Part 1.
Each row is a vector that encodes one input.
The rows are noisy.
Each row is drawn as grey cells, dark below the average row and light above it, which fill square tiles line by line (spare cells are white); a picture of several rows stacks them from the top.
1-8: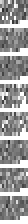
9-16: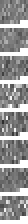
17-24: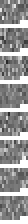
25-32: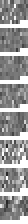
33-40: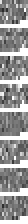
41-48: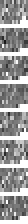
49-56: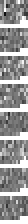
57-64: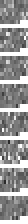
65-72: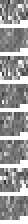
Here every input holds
either a fixed value, or a node of a 7-node tree, or three true/false values.
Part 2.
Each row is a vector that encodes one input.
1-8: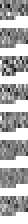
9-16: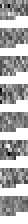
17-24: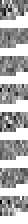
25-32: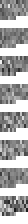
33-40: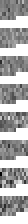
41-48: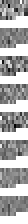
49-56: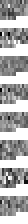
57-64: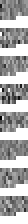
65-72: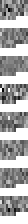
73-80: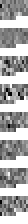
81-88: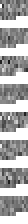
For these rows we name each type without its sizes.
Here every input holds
either a node of a tree, or four true/false values.
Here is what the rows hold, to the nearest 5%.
About 25% of them hold a node of a tree. The rest hold four true/false values.
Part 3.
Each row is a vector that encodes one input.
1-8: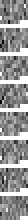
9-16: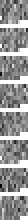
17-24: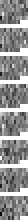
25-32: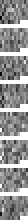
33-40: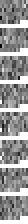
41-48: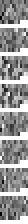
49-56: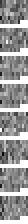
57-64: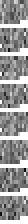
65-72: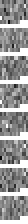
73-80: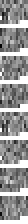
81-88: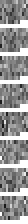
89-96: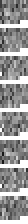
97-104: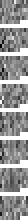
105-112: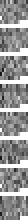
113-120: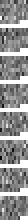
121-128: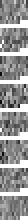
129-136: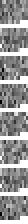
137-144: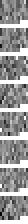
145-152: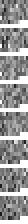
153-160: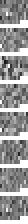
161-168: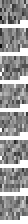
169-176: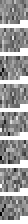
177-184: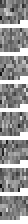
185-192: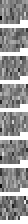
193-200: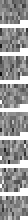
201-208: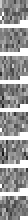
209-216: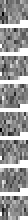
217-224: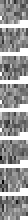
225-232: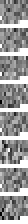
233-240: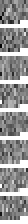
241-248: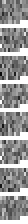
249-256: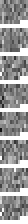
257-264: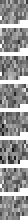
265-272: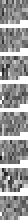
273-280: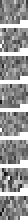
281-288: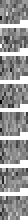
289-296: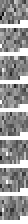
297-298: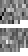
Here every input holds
a list of up to two points on a 15-point line.
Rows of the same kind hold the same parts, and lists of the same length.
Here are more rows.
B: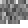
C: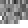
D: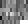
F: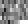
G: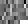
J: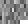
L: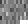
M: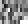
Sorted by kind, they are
B, D, G, J, L
C, F
M

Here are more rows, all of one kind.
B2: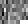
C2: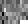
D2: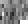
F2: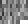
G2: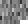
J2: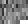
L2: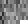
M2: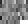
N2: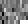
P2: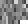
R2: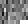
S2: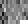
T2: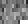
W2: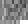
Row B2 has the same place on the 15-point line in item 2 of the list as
J2, R2 and T2.
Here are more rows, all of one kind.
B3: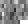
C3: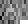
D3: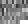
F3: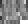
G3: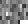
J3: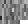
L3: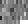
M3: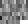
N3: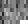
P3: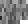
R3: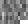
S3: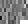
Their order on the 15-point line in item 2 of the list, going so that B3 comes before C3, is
R3, D3, B3, J3, M3, L3, P3, F3, S3, C3, N3, G3.
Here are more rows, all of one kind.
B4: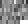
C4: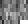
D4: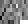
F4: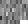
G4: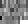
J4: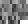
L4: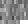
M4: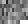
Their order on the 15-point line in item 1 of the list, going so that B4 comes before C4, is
D4, J4, F4, L4, G4, B4, C4, M4.
